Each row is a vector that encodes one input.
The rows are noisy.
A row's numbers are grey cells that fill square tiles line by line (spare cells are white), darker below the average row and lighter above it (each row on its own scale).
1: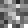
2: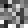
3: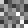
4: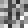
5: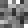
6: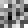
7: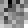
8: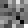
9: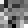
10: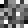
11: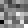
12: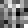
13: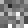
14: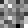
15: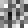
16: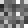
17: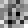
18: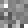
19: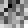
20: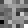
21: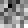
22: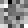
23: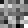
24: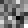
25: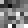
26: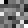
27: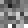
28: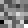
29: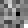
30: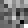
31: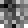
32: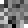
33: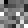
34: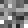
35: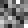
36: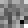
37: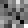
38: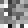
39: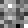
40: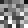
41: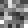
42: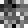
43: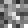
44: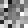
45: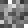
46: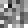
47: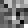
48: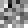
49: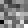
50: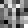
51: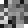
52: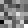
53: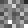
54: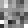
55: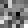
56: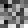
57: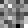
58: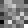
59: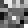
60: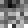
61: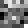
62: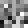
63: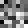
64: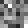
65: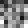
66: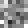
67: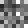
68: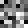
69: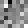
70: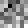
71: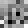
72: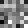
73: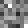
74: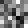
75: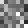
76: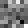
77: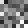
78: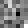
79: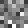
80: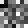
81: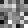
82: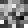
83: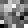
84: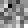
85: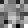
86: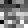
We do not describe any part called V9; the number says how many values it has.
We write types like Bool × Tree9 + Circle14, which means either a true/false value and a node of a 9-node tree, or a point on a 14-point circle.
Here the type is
Label5 × (Line5 + V9).
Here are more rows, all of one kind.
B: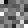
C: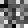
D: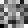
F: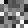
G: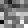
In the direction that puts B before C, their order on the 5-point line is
D, G, F, B, C.
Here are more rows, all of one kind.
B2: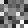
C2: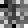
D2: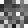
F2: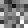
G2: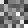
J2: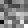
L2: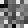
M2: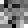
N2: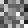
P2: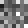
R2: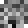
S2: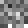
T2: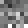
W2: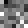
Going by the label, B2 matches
F2, G2, N2 and W2.
